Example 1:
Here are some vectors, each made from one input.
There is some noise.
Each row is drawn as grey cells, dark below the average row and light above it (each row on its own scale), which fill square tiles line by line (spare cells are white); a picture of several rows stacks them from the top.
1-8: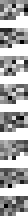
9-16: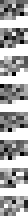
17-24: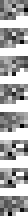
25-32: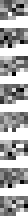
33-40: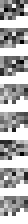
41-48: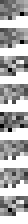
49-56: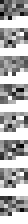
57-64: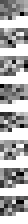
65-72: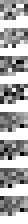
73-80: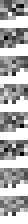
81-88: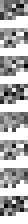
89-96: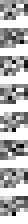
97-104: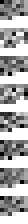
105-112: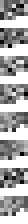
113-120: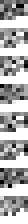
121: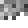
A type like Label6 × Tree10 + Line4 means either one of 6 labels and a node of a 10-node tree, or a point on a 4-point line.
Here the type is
Bool × Bool × Bool × Bool × Bool.
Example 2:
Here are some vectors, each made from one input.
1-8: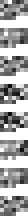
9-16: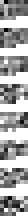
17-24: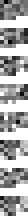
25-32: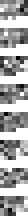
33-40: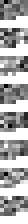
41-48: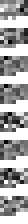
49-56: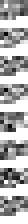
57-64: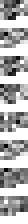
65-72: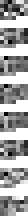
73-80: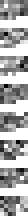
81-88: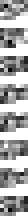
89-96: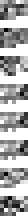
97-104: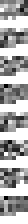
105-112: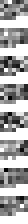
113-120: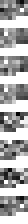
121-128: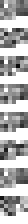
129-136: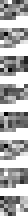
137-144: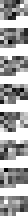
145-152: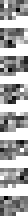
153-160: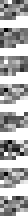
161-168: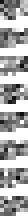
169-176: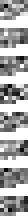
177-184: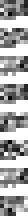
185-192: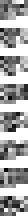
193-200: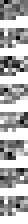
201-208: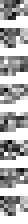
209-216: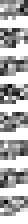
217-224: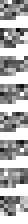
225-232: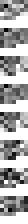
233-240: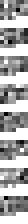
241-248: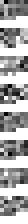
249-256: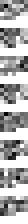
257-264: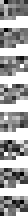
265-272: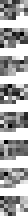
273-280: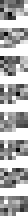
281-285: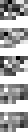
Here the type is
Line20.
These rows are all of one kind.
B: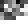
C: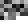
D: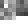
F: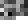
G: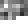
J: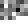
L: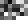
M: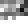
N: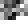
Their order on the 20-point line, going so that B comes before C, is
N, B, J, D, G, M, F, C, L.
